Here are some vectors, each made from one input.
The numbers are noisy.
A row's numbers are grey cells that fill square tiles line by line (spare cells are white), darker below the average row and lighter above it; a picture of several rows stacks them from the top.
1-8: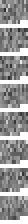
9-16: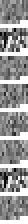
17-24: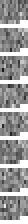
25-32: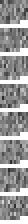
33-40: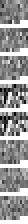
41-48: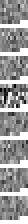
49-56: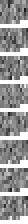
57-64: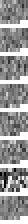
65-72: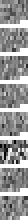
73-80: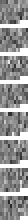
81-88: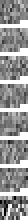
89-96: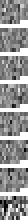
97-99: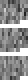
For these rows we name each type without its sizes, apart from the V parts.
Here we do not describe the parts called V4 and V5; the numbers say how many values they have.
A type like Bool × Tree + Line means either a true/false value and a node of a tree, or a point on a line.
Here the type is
Circle × Circle × V4 × V5 + Unit.
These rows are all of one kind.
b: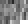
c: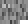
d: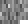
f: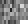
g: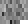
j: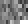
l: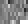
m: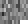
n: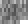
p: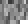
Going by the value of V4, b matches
g, m, n and p.
